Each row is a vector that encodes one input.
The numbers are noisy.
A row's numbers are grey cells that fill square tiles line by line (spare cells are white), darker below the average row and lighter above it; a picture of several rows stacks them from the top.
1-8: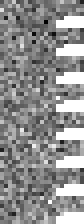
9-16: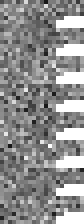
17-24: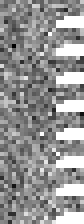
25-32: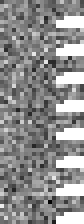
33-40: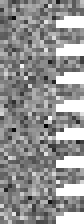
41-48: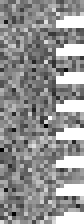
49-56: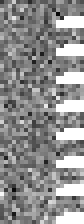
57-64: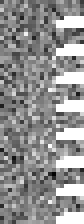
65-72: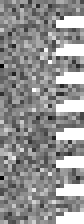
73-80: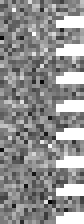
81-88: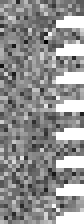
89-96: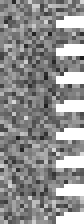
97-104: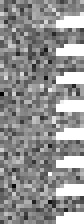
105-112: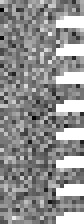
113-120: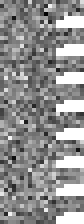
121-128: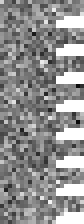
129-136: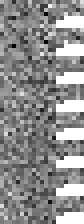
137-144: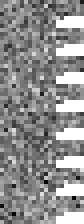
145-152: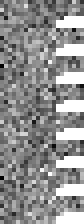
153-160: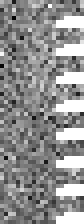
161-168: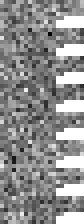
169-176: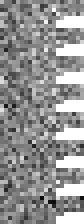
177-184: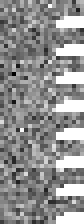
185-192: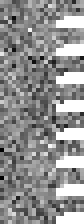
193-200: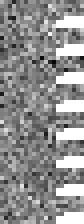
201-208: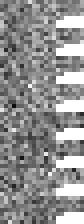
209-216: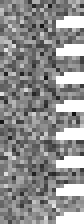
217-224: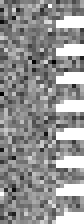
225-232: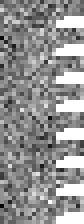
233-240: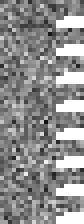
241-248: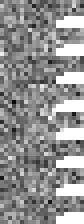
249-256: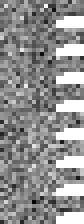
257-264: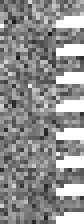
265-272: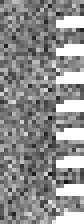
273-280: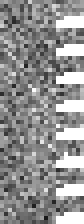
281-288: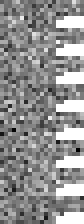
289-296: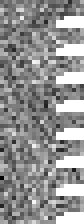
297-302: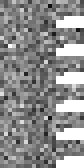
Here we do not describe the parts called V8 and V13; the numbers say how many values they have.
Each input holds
either a value of V8 and a value of V13, or a list of up to two points on a 6-point line.
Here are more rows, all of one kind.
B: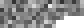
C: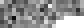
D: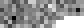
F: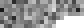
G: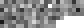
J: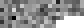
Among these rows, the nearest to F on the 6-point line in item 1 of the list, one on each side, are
C and D.
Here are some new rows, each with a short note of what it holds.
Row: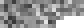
a list of one item
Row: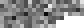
the empty list
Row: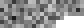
a list of two items
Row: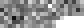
a list of two items
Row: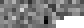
a value of V8 and a value of V13
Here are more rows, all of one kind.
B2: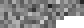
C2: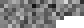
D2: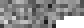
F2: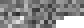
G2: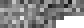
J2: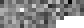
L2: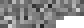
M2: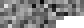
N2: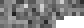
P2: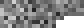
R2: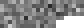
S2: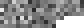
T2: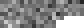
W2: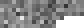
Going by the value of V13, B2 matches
C2, P2 and S2.
